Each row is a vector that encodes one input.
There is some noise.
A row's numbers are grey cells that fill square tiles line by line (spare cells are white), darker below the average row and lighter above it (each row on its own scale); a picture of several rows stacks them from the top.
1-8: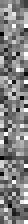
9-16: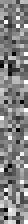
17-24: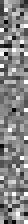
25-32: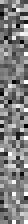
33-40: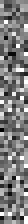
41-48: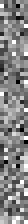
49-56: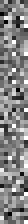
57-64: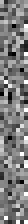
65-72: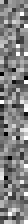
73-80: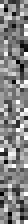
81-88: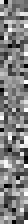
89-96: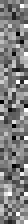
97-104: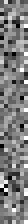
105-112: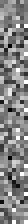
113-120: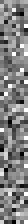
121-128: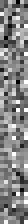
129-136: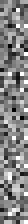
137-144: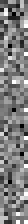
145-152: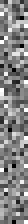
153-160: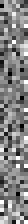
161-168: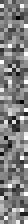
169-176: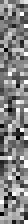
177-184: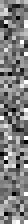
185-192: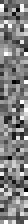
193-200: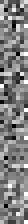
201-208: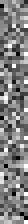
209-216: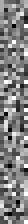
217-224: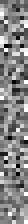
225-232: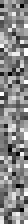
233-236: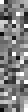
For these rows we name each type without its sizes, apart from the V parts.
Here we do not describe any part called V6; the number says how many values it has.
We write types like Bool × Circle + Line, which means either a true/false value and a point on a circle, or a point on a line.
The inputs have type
Bool × (Circle + Unit) × V6.
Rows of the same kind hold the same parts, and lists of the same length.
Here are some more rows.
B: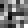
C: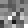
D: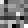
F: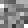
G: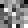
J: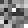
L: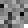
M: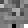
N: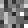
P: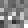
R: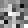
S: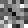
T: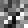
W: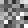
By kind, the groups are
B, D, F, J, L, M, N, S, T, W
C, G, P, R

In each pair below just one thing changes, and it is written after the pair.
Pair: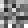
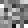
the place on the circle
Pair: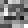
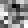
the place on the circle
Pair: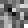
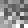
the true/false value
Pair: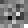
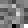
the place on the circle
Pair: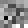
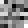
the place on the circle
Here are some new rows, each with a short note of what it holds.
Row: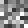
a point on a circle, a true/false value and a value of V6
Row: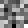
a point on a circle, a true/false value and a value of V6
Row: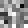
a true/false value and a value of V6
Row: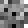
a point on a circle, a true/false value and a value of V6
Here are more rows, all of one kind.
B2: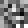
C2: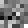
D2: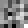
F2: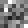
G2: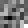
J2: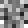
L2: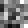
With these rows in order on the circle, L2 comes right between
D2 and J2.
